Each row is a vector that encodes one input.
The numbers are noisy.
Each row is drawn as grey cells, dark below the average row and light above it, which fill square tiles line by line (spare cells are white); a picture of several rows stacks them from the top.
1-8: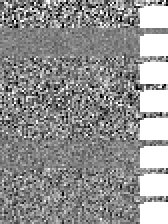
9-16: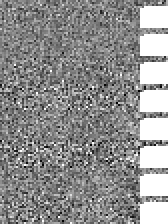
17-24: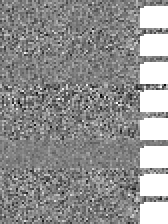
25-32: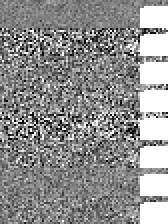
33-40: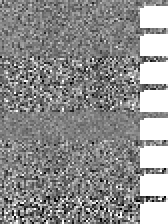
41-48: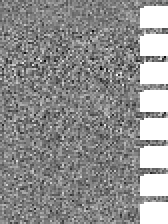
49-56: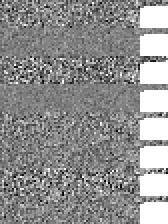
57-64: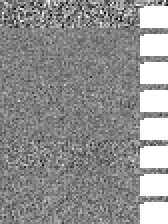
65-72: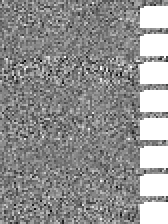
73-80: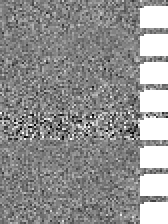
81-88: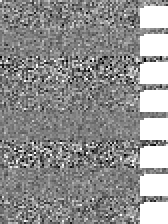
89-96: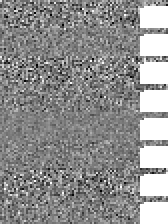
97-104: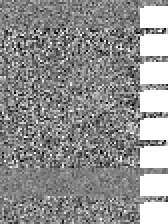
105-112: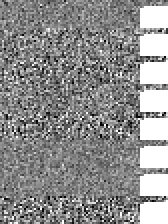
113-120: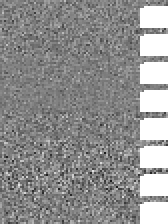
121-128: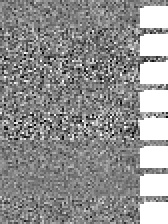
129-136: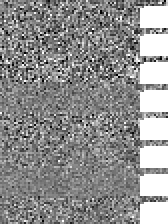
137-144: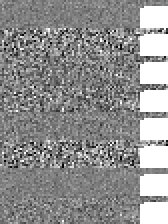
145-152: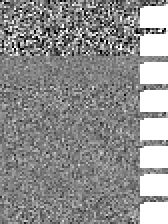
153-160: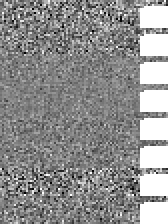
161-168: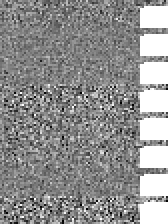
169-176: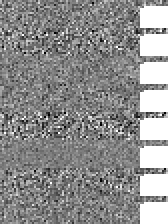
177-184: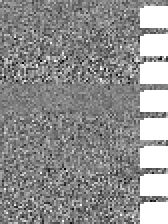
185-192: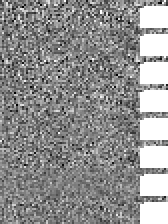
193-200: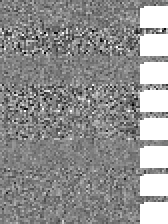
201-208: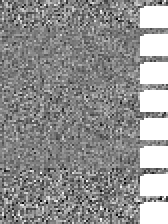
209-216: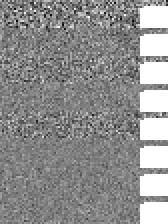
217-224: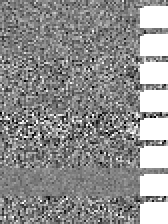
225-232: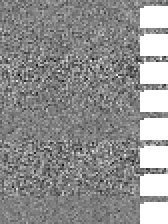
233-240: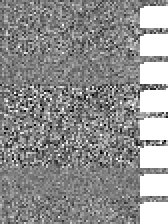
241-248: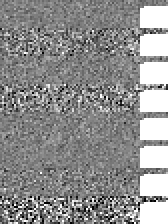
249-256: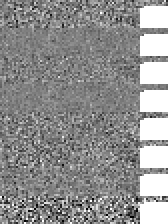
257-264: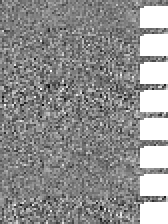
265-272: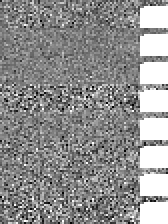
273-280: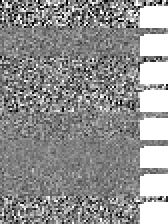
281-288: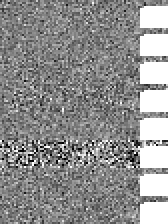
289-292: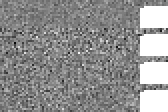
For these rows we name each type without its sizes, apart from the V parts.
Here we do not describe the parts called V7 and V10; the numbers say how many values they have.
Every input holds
either a point on a circle, a true/false value and a value of V7, or a value of V10.
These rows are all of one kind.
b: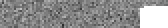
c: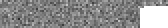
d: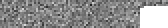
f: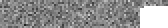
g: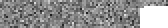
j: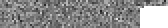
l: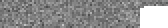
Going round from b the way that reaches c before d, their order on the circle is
b, g, c, f, l, d, j.
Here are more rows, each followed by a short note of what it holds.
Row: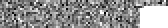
a value of V10
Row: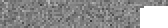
a point on a circle, a true/false value and a value of V7
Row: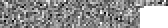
a point on a circle, a true/false value and a value of V7
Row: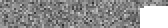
a point on a circle, a true/false value and a value of V7
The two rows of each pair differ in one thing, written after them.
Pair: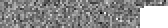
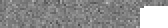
the value of V7
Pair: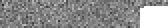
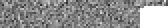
the true/false value
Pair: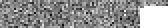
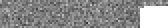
the place on the circle
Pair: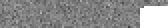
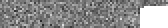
the true/false value
